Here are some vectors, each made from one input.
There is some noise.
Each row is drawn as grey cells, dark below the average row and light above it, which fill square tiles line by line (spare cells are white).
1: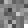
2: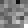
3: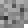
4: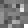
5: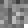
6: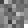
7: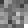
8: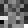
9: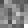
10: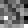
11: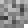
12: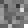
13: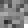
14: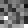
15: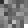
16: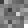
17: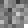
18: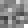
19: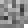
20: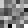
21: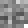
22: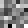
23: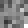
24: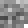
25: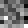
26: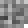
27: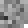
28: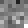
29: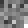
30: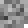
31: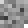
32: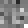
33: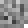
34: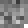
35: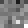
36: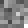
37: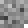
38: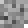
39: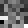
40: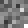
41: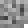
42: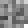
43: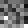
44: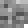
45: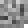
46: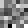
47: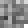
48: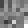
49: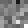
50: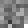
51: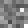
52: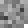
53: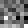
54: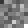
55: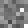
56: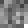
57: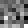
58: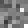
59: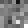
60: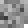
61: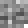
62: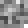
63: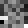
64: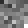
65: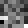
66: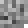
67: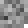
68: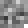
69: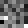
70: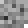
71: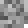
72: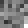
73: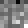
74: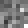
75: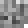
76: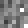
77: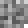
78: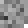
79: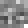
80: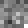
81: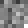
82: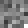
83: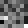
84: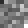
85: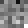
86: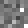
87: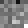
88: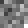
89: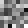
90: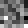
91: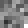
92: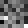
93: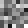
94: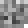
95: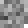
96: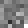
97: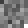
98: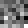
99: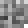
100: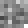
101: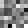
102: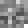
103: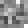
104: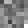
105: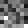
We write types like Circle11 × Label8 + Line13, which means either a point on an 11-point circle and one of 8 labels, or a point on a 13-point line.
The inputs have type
Line5 + List2(Line9).
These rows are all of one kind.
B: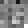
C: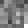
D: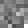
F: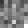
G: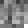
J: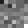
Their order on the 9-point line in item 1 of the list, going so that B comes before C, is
B, G, C, D, J, F.
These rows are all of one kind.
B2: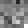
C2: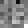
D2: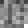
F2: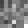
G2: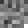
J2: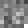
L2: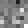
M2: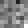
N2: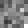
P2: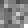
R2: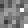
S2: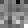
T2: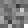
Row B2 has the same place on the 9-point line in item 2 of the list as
J2 and N2.
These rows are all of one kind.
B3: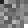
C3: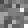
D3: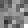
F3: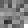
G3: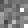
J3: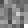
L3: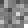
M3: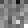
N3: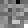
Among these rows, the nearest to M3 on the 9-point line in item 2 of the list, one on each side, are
B3 and F3.
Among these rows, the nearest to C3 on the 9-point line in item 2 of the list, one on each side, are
D3 and G3.
